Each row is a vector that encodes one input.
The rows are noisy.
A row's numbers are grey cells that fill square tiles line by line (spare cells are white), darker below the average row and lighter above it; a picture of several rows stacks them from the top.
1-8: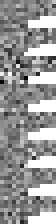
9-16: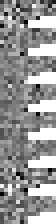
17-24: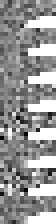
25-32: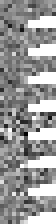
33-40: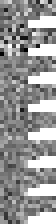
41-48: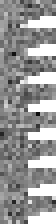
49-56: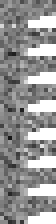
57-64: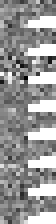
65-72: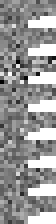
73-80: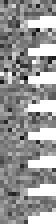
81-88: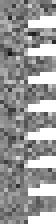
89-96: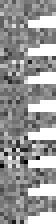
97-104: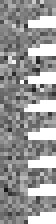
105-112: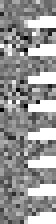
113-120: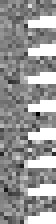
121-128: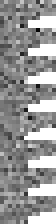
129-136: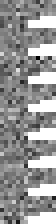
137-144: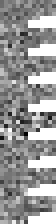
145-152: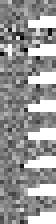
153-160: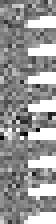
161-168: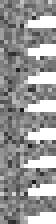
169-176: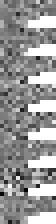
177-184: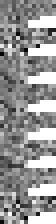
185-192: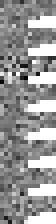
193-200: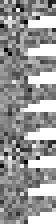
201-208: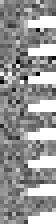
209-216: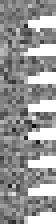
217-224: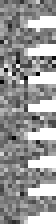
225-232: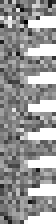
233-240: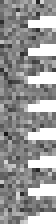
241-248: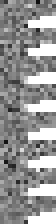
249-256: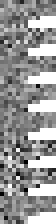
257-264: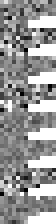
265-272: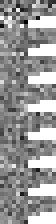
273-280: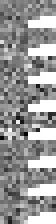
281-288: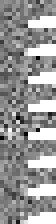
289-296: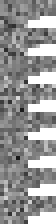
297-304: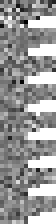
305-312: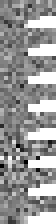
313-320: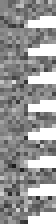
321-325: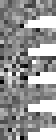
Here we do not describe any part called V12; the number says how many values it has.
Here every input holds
a point on a 6-point line, together with a list of up to two items, each one of 7 labels and a value of V12.
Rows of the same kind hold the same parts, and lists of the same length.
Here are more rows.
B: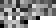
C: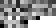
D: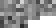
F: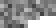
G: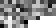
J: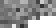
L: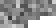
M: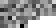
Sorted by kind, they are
B, C, G
D, J, L, M
F

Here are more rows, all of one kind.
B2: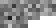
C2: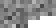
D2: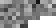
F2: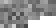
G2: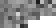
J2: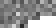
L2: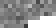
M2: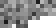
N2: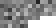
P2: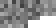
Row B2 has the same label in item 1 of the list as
G2, L2, N2 and P2.
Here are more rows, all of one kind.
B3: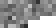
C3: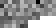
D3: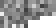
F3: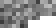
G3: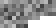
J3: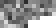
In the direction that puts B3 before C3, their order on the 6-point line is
D3, J3, G3, B3, C3, F3.
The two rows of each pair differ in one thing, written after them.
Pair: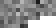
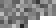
the label in item 1 of the list
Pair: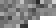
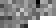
the value of V12 in item 1 of the list
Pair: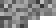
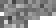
the place on the 6-point line
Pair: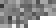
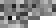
the label in item 2 of the list
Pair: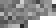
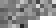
the label in item 2 of the list
